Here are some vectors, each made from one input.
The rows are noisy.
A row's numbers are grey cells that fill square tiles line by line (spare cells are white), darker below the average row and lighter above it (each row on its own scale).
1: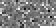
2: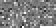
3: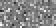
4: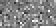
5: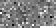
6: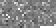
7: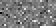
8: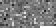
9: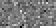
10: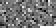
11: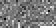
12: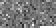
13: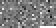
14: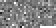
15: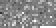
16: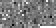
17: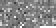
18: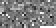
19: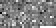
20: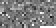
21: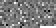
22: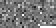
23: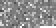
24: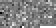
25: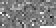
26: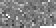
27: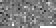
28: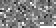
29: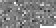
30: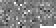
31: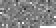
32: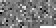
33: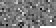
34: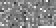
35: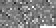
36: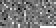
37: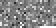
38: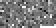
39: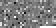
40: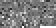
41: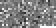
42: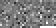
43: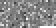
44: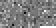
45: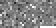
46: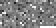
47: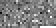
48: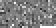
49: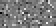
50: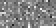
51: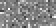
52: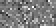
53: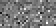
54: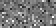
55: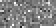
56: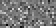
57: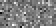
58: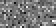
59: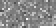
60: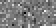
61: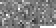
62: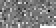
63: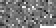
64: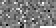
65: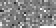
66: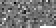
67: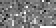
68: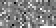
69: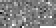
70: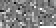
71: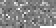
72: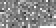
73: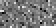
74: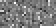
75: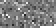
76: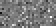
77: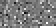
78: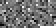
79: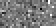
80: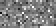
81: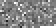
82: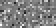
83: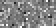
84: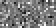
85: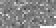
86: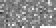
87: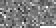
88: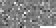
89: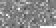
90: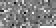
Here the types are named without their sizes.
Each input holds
a label and three true/false values.
